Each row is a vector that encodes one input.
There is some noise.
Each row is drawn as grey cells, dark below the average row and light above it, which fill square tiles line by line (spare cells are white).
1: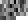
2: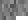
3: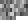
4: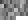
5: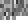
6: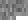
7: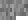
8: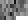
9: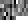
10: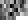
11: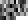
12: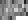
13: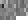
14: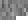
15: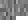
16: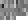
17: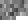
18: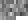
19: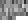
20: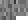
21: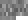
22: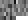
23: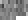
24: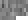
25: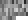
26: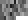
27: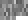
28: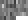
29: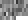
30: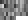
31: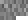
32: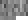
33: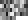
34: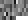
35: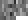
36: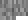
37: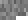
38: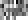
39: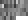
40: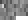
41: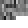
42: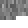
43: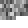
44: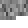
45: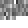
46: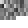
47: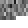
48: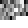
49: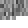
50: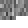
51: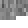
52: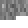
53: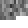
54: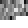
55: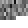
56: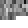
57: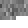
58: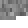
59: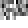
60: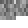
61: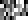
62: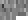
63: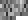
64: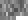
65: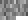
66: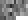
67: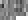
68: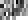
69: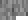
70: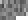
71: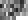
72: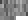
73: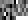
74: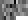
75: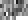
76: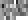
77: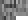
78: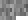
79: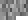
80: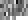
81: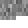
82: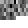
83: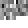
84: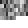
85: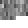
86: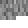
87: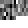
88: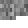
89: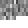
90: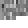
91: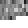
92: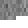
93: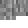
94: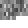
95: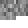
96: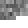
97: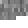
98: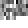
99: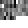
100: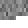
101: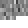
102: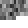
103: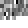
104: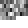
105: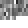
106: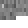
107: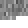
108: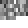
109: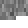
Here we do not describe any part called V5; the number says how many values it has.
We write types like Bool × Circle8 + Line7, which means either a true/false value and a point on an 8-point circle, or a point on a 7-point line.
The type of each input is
List2(Bool × V5).
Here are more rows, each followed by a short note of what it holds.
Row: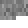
a list of two items
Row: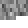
a list of one item
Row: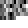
the empty list
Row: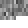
a list of two items
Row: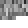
the empty list
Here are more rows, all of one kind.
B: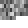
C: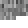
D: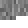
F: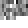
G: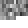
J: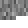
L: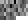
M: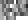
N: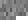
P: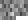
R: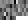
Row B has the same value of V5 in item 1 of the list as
D and F.
